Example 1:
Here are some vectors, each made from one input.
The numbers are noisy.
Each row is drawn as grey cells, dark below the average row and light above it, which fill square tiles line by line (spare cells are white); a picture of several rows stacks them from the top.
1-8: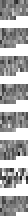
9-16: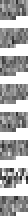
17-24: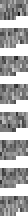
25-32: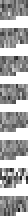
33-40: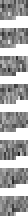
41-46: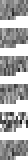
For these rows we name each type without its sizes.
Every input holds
either a fixed value, or three true/false values.
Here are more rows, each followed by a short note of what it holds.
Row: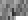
three true/false values
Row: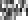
a fixed value
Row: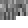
three true/false values
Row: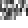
a fixed value
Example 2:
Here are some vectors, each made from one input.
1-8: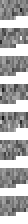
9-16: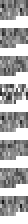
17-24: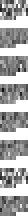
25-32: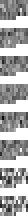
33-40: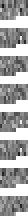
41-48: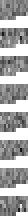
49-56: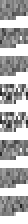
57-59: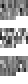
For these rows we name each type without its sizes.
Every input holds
either a fixed value, or three true/false values.
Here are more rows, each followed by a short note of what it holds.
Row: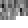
three true/false values
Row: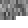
three true/false values
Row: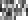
a fixed value
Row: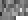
three true/false values
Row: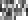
a fixed value
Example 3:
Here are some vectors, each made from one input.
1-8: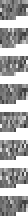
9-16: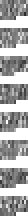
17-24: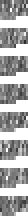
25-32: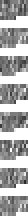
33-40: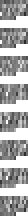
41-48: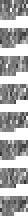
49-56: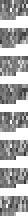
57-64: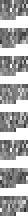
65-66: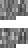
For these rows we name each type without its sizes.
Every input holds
four true/false values.
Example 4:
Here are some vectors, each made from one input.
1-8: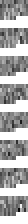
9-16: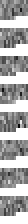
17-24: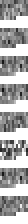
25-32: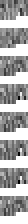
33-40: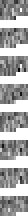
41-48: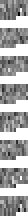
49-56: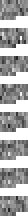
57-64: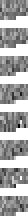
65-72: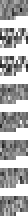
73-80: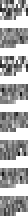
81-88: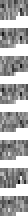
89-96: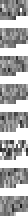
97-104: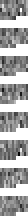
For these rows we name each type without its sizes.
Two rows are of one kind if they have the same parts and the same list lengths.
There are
2 kinds of row.
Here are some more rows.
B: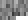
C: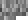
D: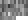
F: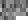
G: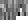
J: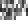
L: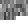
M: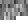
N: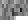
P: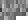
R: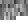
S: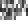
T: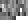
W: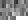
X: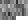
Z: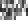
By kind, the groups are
B, C, D, F, G, L, M, N, P, R, T, W, X
J, S, Z

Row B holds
four true/false values.
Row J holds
a fixed value.
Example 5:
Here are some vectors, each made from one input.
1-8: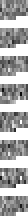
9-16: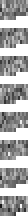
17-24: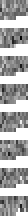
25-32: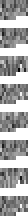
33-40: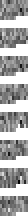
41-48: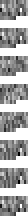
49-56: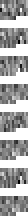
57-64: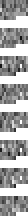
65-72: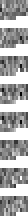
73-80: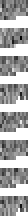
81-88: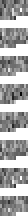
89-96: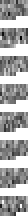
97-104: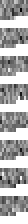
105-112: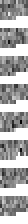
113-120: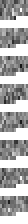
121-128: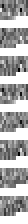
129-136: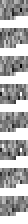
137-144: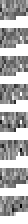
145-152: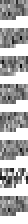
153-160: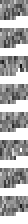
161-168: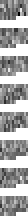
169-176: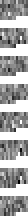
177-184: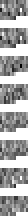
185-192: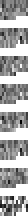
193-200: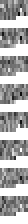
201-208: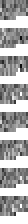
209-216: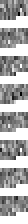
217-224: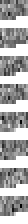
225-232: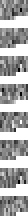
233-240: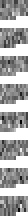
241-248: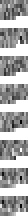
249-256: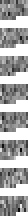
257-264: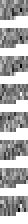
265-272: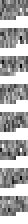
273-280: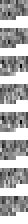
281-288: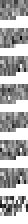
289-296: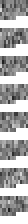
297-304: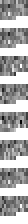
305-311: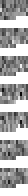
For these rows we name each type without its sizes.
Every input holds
either a fixed value, or four true/false values.
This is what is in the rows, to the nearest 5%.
A few of them hold a fixed value. The rest hold four true/false values.
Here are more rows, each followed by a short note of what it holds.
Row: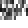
a fixed value
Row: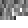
four true/false values
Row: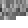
four true/false values
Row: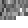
four true/false values
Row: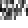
a fixed value
